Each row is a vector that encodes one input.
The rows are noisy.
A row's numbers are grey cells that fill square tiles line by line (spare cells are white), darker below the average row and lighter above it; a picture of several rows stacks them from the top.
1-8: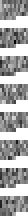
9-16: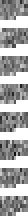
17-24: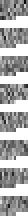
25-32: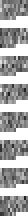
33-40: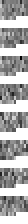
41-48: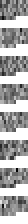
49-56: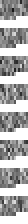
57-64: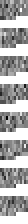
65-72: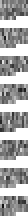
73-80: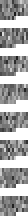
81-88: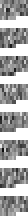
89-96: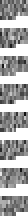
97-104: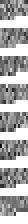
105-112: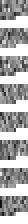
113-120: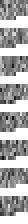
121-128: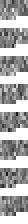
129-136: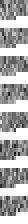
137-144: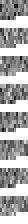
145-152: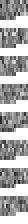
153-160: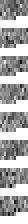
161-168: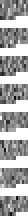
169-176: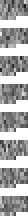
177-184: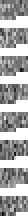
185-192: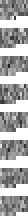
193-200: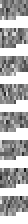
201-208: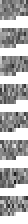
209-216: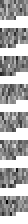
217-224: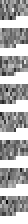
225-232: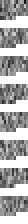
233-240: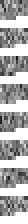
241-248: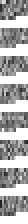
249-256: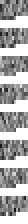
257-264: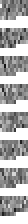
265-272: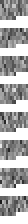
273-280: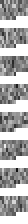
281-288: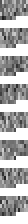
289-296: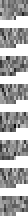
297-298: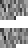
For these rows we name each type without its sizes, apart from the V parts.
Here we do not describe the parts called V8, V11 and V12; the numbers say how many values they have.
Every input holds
either a value of V8, a value of V11 and a value of V12, or a list of points on a line.
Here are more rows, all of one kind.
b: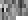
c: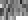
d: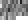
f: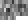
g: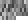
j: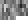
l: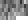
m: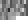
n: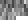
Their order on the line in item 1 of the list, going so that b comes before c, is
b, j, f, c, d, m, l, n, g.
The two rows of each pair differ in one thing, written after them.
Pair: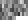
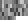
the value of V8
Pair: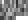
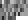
the value of V11
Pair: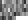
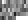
the value of V12
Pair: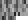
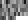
the value of V8
